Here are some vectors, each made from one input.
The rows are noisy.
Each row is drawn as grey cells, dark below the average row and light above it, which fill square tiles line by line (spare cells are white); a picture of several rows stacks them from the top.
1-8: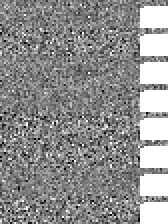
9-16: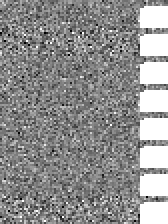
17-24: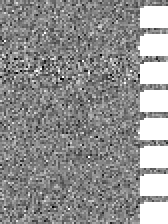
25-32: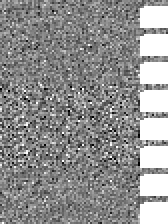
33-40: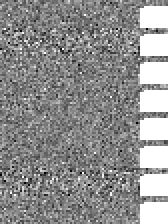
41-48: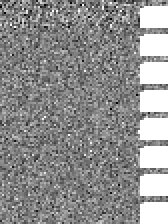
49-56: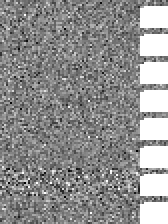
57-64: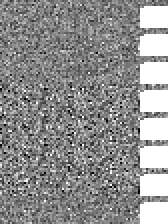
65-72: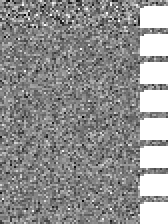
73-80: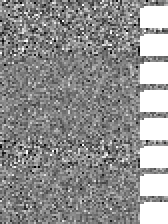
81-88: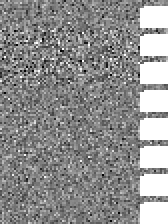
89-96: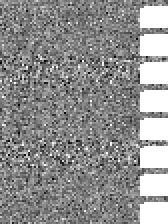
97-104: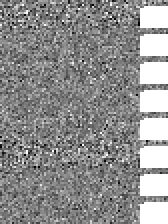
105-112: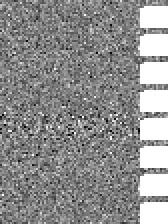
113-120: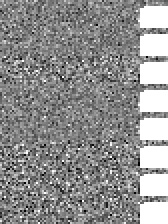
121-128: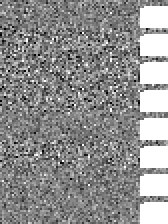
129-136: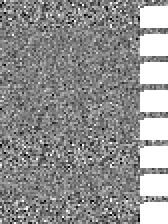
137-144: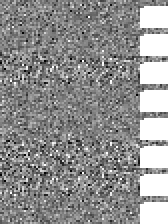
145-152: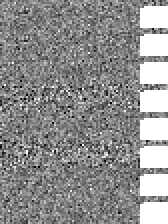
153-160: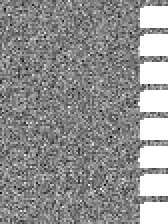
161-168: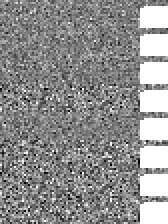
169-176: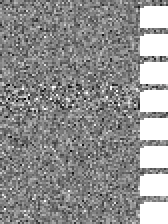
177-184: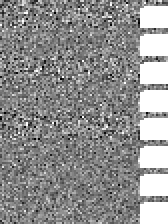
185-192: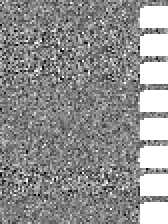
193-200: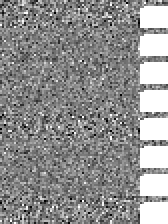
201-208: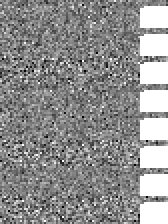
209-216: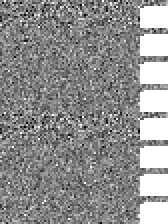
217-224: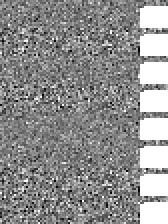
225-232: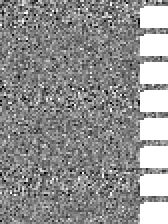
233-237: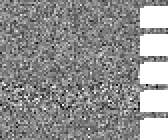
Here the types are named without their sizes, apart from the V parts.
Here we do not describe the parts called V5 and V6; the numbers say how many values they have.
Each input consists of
either a point on a circle, or a label, a point on a line, a value of V5 and a value of V6.
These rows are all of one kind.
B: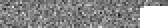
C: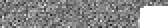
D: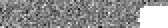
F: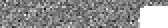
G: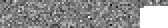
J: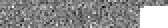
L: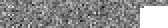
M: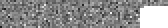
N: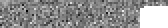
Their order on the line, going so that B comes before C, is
L, D, J, N, B, G, M, C, F.
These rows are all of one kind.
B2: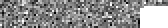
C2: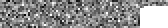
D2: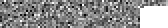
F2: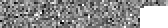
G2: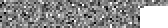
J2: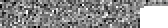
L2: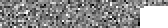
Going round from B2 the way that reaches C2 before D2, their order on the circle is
B2, L2, C2, F2, D2, G2, J2.
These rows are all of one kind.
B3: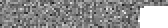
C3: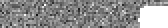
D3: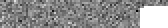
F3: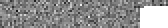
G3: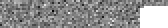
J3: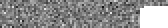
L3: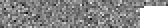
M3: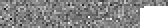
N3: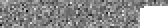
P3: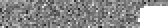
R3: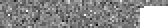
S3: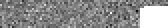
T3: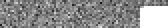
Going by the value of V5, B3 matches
C3, N3 and P3.
